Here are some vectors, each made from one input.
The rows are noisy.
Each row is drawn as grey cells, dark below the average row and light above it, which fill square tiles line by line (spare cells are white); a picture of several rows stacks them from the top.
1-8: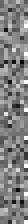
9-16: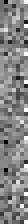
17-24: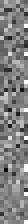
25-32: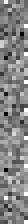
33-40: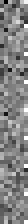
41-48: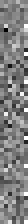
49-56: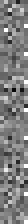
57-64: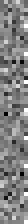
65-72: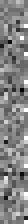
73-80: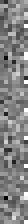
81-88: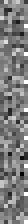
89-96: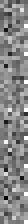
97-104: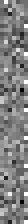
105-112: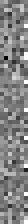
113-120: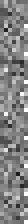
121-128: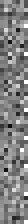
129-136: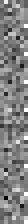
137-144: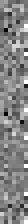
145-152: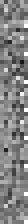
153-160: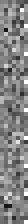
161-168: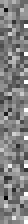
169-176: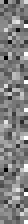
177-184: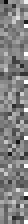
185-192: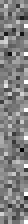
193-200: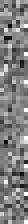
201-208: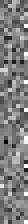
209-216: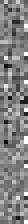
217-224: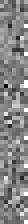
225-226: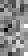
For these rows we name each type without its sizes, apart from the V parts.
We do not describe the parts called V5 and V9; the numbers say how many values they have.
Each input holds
a node of a tree and a value of V9, together with either three true/false values, or a value of V5.
